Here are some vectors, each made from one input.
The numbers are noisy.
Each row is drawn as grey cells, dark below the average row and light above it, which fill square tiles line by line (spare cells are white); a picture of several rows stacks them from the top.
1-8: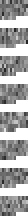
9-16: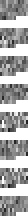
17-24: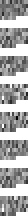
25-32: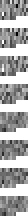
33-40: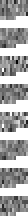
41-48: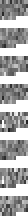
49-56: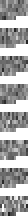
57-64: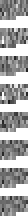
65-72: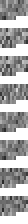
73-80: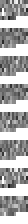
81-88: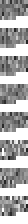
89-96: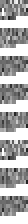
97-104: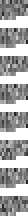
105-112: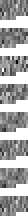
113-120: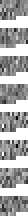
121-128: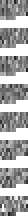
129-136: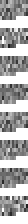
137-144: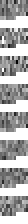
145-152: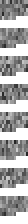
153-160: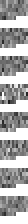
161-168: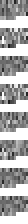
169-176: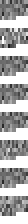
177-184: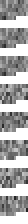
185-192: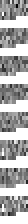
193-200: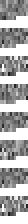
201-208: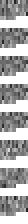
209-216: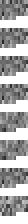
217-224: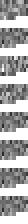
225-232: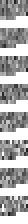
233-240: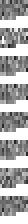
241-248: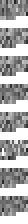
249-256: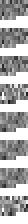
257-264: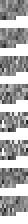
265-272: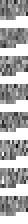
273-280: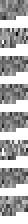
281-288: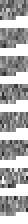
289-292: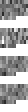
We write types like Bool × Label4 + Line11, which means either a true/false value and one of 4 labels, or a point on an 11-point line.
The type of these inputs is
Bool × Bool × Bool × Bool.
